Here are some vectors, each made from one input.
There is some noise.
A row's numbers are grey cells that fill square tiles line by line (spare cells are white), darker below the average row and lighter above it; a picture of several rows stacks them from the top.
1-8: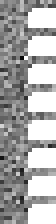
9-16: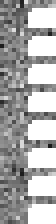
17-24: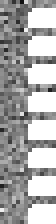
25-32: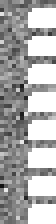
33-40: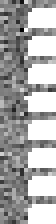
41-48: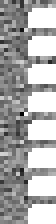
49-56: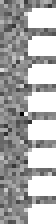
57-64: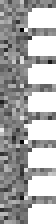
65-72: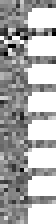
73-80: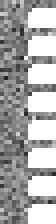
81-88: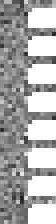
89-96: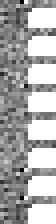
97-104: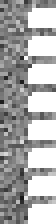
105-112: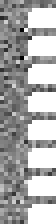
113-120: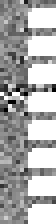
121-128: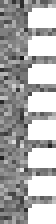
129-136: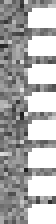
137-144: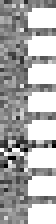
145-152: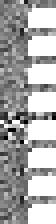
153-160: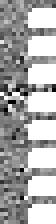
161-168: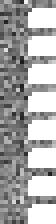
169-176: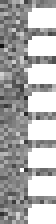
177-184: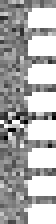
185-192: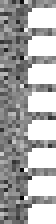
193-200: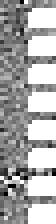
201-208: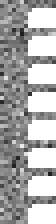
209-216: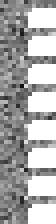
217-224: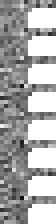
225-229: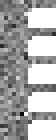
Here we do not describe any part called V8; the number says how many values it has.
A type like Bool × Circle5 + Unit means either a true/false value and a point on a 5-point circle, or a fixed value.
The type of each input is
List3(Bool × V8).
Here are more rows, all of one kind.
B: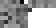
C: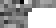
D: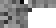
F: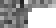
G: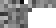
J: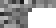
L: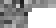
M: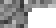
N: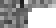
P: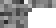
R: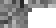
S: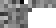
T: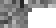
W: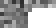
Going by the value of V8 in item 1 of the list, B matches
D, R and T.
